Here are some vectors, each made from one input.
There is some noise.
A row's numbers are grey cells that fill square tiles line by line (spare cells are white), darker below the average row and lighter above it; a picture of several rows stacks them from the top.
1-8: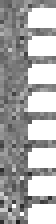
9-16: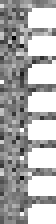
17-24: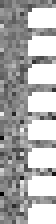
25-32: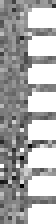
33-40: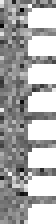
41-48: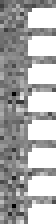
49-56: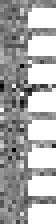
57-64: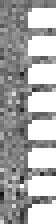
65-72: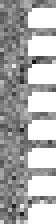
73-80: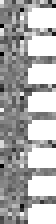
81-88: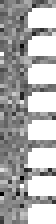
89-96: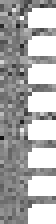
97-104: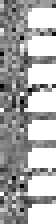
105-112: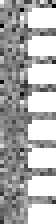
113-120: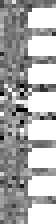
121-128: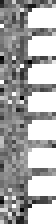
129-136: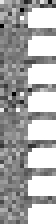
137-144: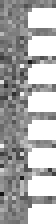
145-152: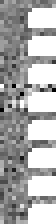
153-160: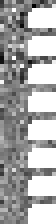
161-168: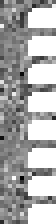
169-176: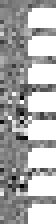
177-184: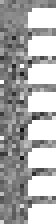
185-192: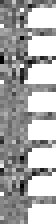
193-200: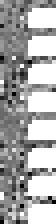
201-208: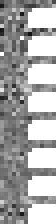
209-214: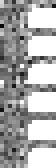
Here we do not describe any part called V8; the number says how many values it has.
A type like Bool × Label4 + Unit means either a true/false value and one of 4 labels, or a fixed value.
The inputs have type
List3(Bool × V8).
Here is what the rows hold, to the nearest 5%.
All of them are lists of up to three items, each a true/false value and a value of V8: a few are empty, 25% hold one, 35% two and 40% three.
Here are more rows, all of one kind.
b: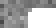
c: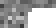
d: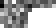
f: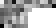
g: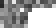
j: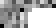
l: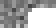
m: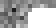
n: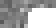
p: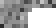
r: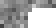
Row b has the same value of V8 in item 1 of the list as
d and j.
